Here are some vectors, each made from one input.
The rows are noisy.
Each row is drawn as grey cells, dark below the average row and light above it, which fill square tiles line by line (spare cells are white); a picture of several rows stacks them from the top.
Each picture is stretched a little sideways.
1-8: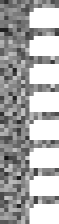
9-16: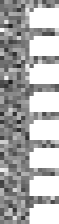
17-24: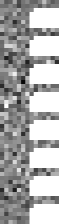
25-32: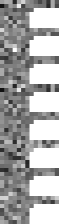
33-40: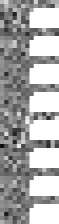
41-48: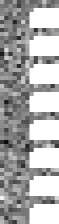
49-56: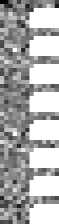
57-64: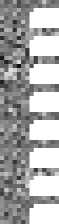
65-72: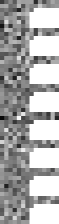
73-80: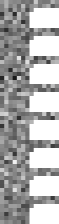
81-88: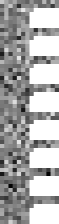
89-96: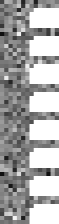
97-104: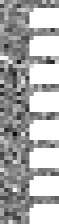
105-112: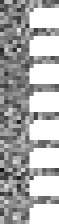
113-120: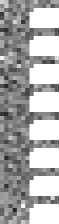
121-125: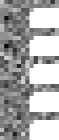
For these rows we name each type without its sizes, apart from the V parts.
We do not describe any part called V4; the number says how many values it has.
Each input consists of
either a true/false value and a value of V4, or a list of points on a line.
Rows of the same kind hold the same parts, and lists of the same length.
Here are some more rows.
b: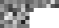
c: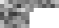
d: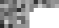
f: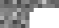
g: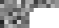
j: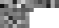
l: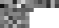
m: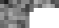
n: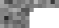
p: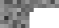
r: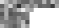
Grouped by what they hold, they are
b, c, r
d, g
f, m, n, p
j, l

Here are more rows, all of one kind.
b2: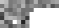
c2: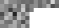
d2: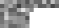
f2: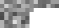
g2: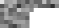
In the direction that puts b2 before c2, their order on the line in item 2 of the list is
g2, b2, c2, d2, f2.
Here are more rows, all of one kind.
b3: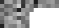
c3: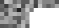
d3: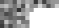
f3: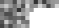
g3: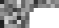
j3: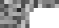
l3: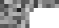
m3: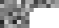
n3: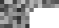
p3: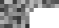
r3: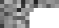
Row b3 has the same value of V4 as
c3, j3, l3 and r3.
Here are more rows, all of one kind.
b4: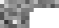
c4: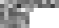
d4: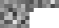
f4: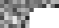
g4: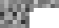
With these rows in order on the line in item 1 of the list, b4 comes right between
f4 and g4.
